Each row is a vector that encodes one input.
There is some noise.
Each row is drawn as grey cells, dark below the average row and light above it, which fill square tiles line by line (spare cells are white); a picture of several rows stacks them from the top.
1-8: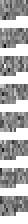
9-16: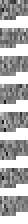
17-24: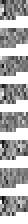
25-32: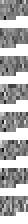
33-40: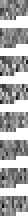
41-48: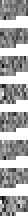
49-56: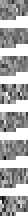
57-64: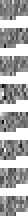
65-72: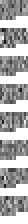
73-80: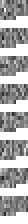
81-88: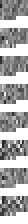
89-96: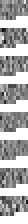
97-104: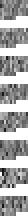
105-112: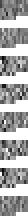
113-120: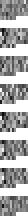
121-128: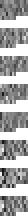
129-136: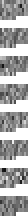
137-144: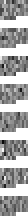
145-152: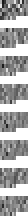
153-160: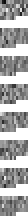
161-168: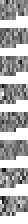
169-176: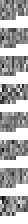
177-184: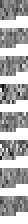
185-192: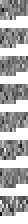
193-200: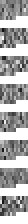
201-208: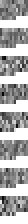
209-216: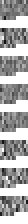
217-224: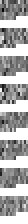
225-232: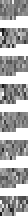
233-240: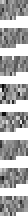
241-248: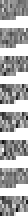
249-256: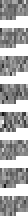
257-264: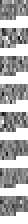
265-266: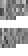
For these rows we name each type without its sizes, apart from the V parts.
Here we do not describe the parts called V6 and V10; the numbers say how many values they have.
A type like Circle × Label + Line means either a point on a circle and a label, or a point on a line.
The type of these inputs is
(Bool × Circle + V10) × V6 + Label.
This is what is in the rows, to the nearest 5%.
About 25% of them hold a label. The rest hold a value of V6, together with either a point on a circle and a true/false value, or a value of V10.
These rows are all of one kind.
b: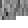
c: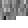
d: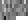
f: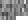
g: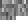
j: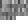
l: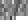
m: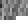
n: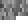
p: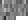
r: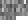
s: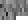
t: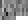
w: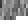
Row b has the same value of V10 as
c, j and w.
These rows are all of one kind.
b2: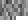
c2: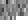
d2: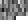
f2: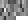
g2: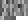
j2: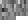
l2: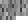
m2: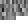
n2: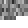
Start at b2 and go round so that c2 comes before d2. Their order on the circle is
b2, c2, m2, l2, j2, d2, n2, f2, g2.
